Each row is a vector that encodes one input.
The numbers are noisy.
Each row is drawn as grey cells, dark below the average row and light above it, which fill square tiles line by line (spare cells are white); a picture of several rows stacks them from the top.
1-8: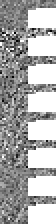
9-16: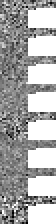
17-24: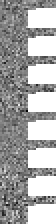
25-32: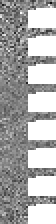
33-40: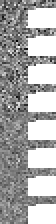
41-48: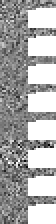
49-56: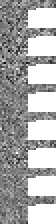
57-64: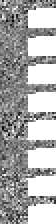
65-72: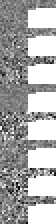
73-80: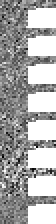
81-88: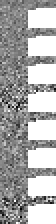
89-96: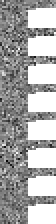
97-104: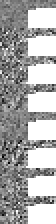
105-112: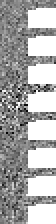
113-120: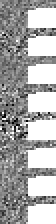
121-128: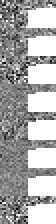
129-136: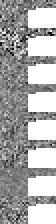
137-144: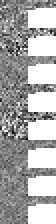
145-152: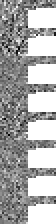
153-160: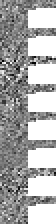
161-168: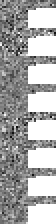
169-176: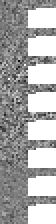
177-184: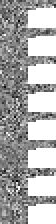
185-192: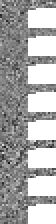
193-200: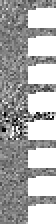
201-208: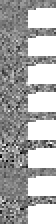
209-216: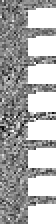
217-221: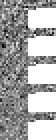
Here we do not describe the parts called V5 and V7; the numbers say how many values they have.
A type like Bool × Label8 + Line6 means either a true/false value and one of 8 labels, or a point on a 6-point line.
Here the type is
Bool × (Line6 + V5) + Line8 + V7.
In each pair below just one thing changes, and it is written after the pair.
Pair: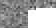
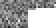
the value of V5
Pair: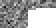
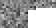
the true/false value
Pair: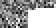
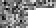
the value of V5
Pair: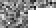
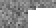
the true/false value
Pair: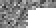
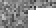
the value of V5
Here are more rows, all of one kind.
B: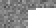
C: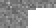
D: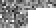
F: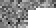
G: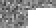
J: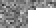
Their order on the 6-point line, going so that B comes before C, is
B, C, J, D, F, G.
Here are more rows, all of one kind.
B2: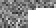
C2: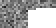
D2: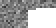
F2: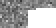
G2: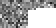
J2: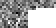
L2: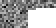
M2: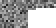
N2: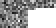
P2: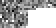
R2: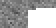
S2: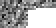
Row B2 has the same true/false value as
J2, P2 and R2.
